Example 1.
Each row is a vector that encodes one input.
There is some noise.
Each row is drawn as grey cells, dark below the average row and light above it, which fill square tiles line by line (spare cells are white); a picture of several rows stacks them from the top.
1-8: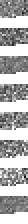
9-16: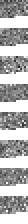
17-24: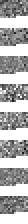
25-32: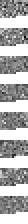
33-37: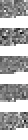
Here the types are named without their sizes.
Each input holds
a label.
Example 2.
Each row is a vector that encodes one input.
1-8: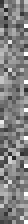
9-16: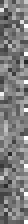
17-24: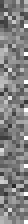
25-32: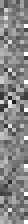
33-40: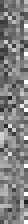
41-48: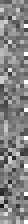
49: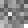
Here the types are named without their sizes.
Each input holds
a point on a line.
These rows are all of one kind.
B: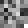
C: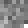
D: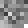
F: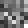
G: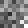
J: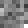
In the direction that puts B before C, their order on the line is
B, F, G, J, C, D.
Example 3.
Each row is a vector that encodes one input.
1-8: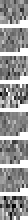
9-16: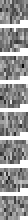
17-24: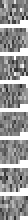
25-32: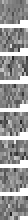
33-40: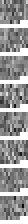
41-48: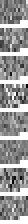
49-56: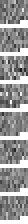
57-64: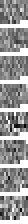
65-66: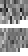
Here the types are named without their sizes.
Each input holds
a point on a line.
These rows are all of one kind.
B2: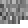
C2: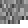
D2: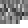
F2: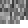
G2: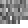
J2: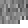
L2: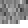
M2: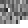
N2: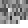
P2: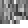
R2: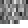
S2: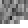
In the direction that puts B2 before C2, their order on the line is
N2, L2, M2, R2, D2, S2, P2, G2, B2, C2, J2, F2.
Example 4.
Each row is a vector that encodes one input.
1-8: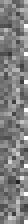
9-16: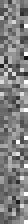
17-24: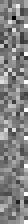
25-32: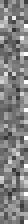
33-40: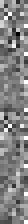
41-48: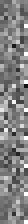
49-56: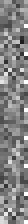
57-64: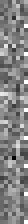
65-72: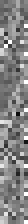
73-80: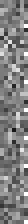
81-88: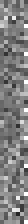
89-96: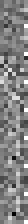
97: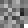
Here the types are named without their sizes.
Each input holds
a point on a line.
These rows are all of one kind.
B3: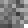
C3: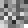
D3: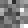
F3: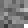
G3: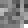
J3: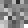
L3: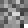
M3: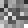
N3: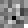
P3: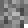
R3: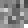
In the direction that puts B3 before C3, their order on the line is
N3, L3, P3, F3, B3, D3, G3, R3, J3, C3, M3.
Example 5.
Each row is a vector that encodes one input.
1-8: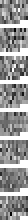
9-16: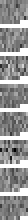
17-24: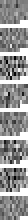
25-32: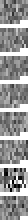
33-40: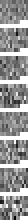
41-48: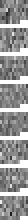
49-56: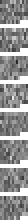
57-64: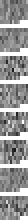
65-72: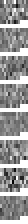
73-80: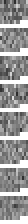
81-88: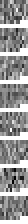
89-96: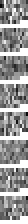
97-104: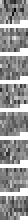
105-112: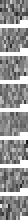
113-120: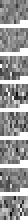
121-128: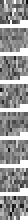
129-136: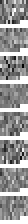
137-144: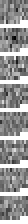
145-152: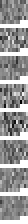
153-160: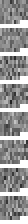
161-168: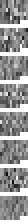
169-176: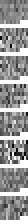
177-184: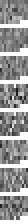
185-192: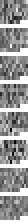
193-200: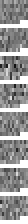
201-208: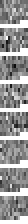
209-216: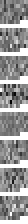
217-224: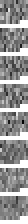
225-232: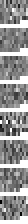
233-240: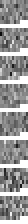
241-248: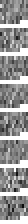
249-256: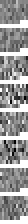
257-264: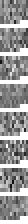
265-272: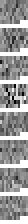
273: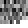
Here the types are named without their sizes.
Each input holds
either a fixed value, or three true/false values.
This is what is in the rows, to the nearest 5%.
A few of them hold a fixed value. The rest hold three true/false values.
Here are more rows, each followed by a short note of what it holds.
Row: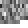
a fixed value
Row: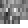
three true/false values
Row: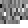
a fixed value
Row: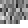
three true/false values
